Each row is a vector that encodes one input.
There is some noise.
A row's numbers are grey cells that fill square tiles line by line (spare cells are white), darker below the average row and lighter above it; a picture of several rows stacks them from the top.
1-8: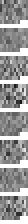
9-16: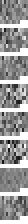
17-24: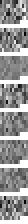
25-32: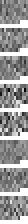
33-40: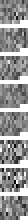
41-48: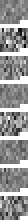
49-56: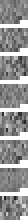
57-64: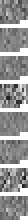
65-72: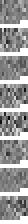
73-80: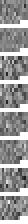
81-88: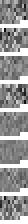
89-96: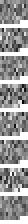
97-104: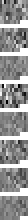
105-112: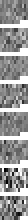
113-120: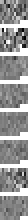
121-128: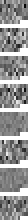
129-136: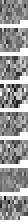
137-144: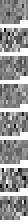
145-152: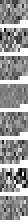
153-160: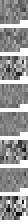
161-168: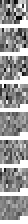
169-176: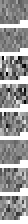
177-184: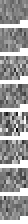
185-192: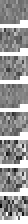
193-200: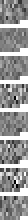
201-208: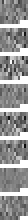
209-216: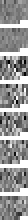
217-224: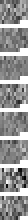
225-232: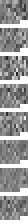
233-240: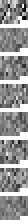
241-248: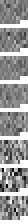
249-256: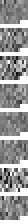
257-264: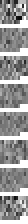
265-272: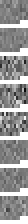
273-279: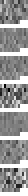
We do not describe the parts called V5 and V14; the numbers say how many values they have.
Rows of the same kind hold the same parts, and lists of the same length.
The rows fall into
3 kinds.
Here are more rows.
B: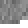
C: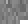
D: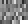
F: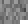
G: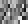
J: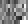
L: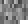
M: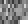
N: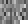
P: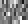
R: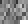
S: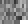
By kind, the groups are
B, L, M, R
C, F, J, S
D, G, N, P

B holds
a point on a 9-point line, a point on an 11-point line, a true/false value and a value of V14.
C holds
a point on a 9-point line and a point on an 11-point line.
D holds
a value of V5.
